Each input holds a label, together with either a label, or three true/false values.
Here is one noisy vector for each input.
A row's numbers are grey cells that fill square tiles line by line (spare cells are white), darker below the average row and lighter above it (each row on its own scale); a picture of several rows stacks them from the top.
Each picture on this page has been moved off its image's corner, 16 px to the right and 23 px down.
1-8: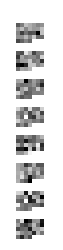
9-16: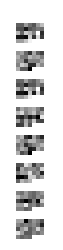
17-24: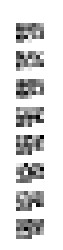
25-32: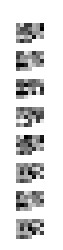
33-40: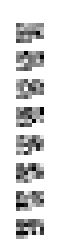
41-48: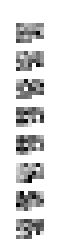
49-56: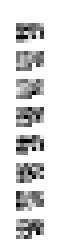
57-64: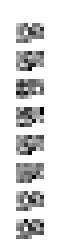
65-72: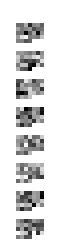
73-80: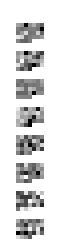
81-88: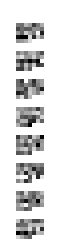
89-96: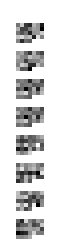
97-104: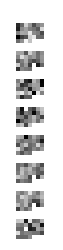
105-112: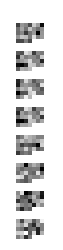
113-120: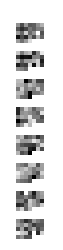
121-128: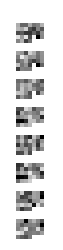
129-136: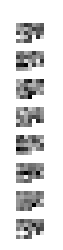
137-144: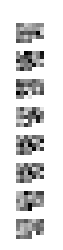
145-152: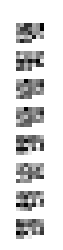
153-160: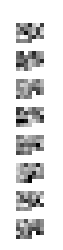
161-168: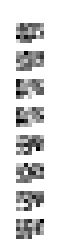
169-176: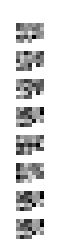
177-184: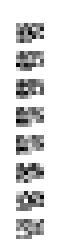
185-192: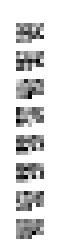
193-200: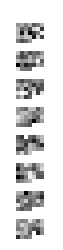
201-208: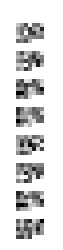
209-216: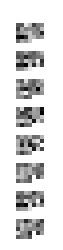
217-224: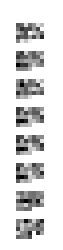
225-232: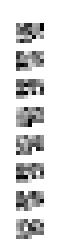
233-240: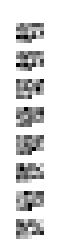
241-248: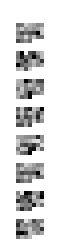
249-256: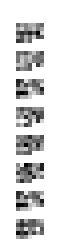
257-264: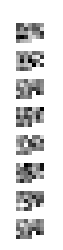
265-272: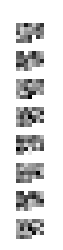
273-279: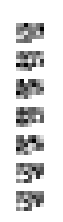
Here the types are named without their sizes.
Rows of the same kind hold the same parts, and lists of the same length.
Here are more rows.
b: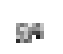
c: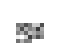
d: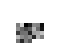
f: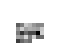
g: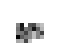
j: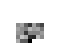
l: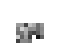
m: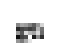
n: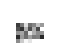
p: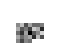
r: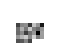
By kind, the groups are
b, c, d, f, j, l, p, r
g, m, n

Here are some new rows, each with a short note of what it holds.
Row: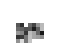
two labels
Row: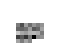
two labels
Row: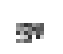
a label and three true/false values
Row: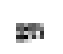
two labels
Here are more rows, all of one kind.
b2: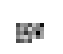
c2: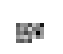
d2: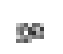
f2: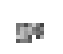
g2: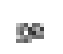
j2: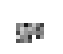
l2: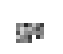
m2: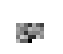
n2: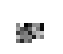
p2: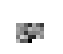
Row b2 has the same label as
c2, f2, j2 and l2.
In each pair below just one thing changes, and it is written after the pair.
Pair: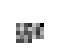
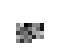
the label
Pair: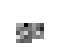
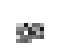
one of the three true/false values
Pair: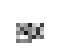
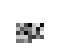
one of the three true/false values
